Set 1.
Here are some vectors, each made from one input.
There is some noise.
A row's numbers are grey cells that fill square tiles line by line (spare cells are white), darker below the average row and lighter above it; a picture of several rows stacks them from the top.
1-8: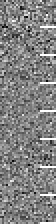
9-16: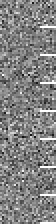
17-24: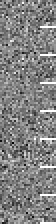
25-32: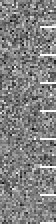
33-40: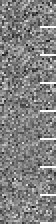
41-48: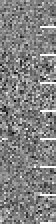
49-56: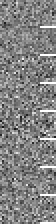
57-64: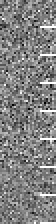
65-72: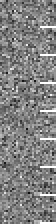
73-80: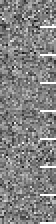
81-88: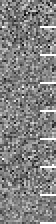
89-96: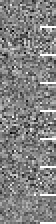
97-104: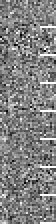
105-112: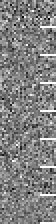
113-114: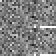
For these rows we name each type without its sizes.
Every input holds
a node of a tree.
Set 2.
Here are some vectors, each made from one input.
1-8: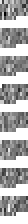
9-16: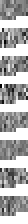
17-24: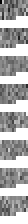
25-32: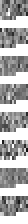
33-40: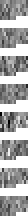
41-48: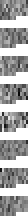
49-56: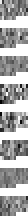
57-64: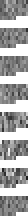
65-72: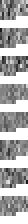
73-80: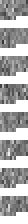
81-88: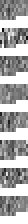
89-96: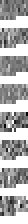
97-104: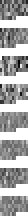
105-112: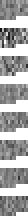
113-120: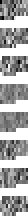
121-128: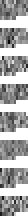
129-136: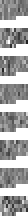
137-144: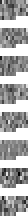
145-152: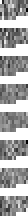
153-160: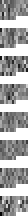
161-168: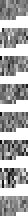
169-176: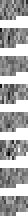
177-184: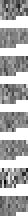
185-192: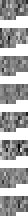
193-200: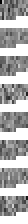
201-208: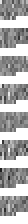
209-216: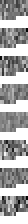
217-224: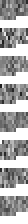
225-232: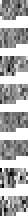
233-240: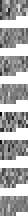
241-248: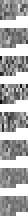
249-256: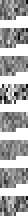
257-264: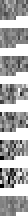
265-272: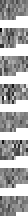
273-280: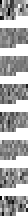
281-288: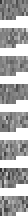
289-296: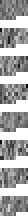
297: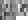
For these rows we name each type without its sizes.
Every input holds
either a point on a circle, or a fixed value.
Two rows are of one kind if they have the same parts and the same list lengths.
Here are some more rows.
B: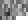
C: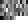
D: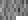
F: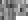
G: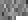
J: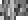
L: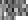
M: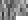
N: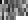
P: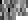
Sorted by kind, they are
B, D, F, G, J, L, M, N, P
C

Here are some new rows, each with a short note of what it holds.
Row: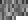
a point on a circle
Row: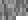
a point on a circle
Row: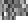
a point on a circle
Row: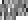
a point on a circle
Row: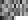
a fixed value
